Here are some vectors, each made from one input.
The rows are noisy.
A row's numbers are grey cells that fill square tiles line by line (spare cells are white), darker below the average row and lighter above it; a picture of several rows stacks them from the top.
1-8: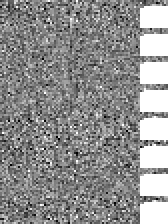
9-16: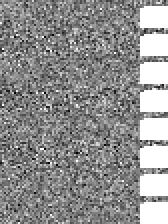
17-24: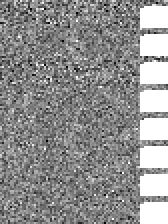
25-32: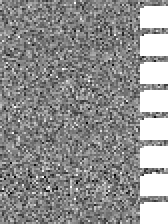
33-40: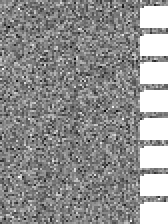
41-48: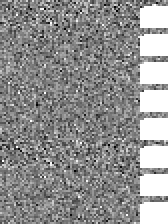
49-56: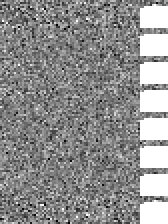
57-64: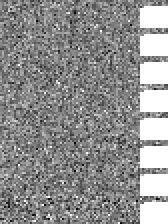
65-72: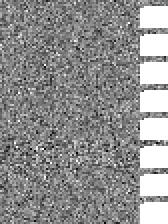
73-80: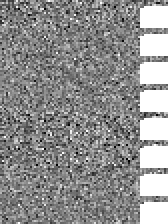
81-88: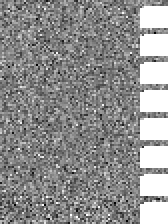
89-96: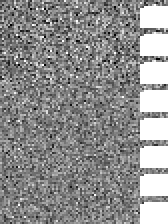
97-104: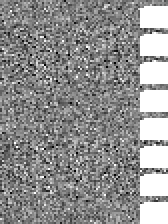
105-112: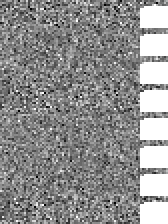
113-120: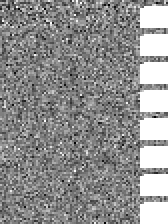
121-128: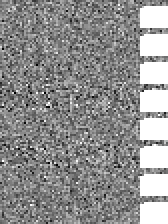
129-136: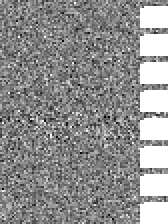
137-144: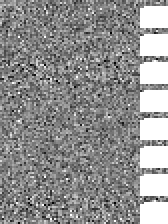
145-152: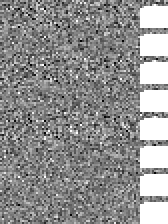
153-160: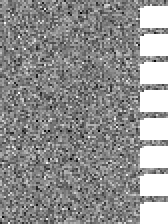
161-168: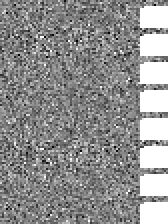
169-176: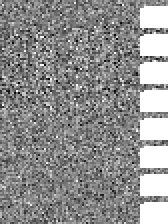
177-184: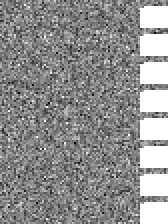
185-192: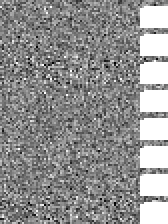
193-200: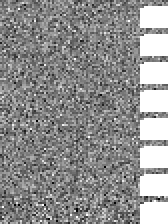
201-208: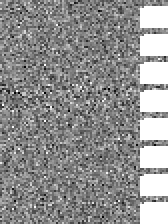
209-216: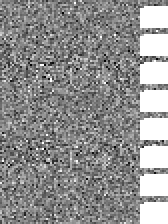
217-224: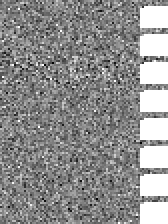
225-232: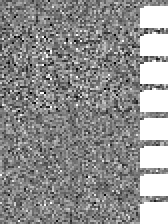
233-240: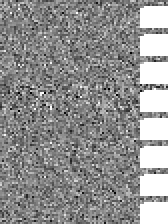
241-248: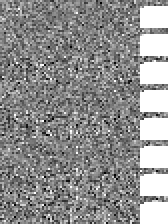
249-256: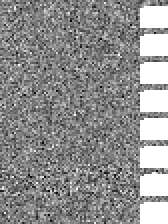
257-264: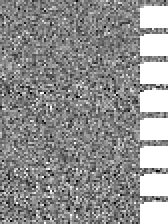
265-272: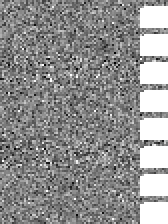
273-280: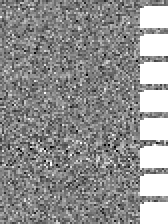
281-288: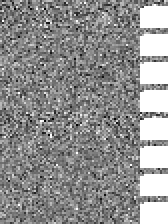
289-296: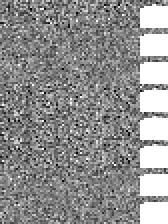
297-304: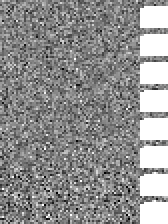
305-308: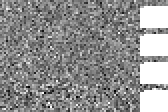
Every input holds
a point on a 5-point circle, one of 6 labels and a true/false value, together with either a point on a 13-point circle, or a fixed value.
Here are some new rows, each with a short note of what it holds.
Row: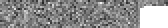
a point on a 5-point circle, a point on a 13-point circle, one of 6 labels and a true/false value
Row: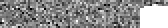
a point on a 5-point circle, one of 6 labels and a true/false value
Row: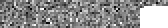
a point on a 5-point circle, one of 6 labels and a true/false value
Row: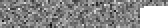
a point on a 5-point circle, a point on a 13-point circle, one of 6 labels and a true/false value
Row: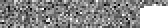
a point on a 5-point circle, one of 6 labels and a true/false value
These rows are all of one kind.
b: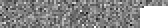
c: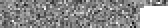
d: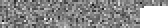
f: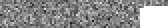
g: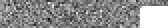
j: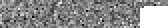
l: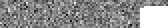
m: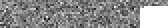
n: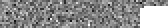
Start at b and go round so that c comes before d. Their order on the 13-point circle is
b, f, g, c, j, m, n, l, d.
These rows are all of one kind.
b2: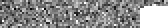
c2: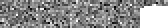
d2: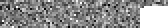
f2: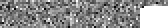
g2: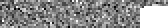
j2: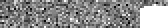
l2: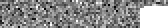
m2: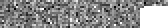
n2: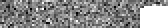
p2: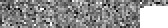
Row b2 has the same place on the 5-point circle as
c2, d2, f2 and g2.
